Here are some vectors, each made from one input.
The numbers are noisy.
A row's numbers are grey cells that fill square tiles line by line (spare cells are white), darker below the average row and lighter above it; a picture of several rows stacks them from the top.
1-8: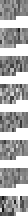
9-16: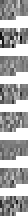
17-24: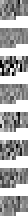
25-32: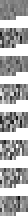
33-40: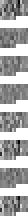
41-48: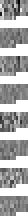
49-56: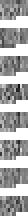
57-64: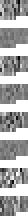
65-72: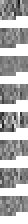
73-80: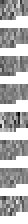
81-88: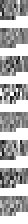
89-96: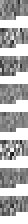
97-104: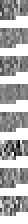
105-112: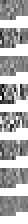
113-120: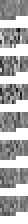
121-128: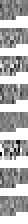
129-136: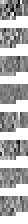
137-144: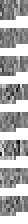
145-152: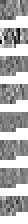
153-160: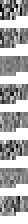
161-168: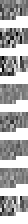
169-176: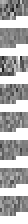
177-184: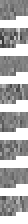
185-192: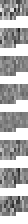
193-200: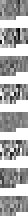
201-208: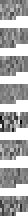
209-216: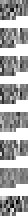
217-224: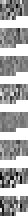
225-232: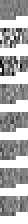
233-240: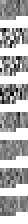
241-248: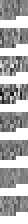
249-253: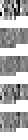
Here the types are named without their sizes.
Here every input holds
a true/false value, together with either a label, or a node of a tree.
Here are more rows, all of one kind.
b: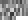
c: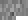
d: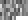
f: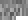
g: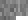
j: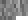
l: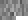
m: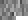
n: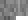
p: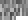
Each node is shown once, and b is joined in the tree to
m.
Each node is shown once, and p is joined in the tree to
f and g.
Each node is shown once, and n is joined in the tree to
g.
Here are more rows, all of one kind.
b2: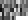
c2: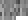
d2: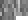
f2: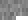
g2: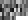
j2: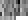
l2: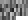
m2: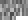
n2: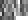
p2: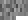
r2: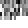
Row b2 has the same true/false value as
g2 and l2.
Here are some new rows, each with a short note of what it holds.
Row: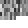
a label and a true/false value
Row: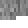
a label and a true/false value
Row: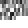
a node of a tree and a true/false value
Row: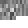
a label and a true/false value
